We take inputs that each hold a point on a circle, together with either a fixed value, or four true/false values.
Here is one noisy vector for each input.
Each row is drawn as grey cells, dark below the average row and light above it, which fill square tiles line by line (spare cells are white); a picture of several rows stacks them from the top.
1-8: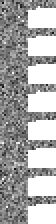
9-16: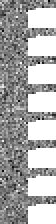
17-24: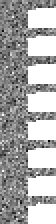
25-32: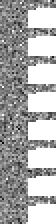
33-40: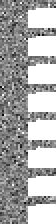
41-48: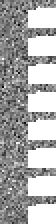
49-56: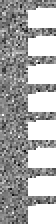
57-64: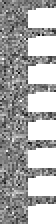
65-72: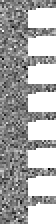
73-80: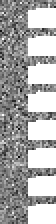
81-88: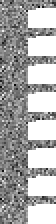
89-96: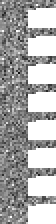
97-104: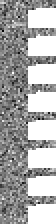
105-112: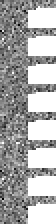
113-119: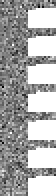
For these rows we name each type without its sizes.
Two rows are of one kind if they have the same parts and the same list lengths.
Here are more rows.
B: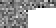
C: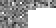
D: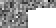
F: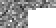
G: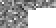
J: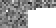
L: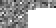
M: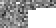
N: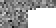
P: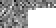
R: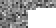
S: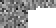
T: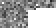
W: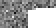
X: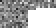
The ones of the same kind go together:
B, F, L, M, P, R, S, W, X
C, D, G, J, N, T

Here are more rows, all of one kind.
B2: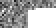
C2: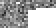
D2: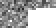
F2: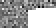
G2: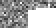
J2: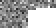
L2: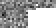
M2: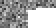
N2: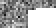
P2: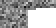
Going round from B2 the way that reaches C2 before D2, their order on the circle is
B2, G2, J2, M2, P2, F2, N2, C2, L2, D2.
